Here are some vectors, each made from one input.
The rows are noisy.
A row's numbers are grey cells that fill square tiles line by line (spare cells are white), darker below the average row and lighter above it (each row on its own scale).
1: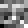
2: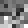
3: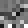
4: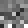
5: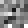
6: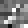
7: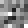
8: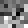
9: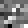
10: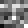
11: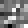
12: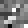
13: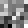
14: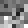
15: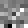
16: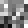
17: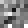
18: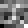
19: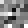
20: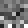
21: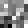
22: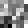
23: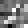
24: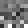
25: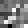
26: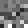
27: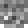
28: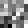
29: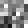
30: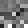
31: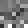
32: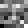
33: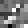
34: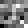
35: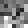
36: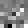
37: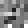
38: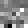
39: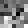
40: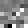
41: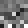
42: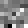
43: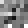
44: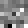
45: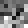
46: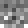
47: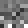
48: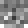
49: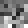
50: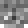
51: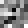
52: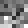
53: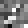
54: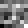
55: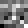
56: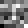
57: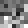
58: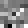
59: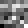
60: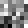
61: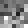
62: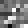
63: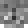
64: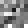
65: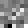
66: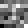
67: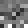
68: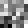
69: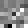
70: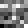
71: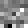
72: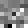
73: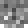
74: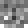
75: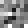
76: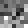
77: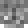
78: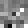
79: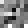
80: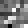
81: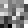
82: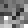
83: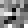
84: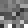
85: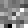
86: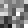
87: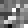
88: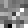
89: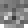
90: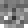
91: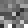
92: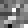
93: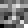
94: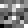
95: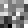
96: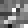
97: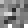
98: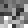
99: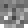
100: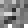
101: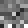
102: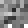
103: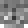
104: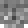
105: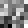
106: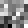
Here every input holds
three true/false values.
